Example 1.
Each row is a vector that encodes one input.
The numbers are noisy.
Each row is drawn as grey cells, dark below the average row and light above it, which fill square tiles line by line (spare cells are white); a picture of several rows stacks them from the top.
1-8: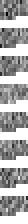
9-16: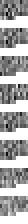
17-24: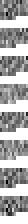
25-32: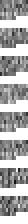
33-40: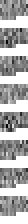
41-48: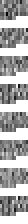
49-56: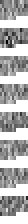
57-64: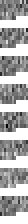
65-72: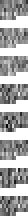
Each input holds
a point on a 12-point line.
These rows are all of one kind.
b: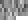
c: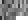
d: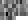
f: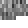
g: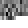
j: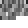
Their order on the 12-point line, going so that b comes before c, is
g, d, f, b, j, c.
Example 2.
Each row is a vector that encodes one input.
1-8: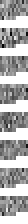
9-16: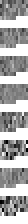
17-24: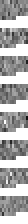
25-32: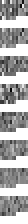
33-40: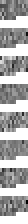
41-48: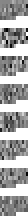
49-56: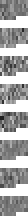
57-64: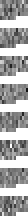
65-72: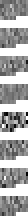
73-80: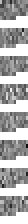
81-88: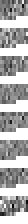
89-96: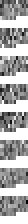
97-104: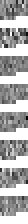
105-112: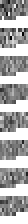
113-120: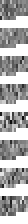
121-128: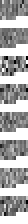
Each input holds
either a fixed value, or a node of a 14-node tree.
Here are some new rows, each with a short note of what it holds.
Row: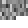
a node of a 14-node tree
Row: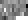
a node of a 14-node tree
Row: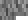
a node of a 14-node tree
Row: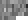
a node of a 14-node tree
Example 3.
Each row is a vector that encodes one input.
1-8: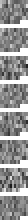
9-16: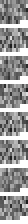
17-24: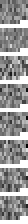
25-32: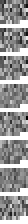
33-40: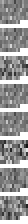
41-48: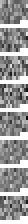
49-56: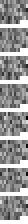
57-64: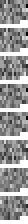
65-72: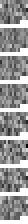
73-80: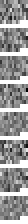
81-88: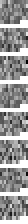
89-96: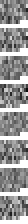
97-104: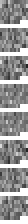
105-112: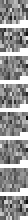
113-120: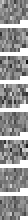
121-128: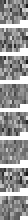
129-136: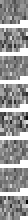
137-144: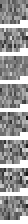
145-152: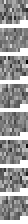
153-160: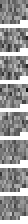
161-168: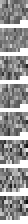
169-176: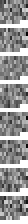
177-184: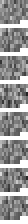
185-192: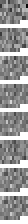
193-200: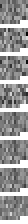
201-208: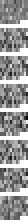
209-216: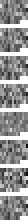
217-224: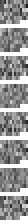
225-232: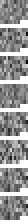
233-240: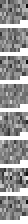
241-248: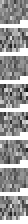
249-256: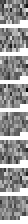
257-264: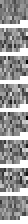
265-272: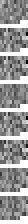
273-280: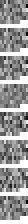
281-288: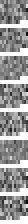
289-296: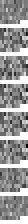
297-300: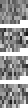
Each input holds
a point on a 13-point line.
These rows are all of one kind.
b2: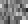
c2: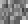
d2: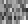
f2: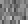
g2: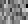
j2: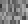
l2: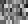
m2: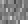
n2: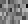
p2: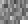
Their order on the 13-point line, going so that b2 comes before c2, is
d2, b2, c2, p2, m2, f2, j2, n2, g2, l2.
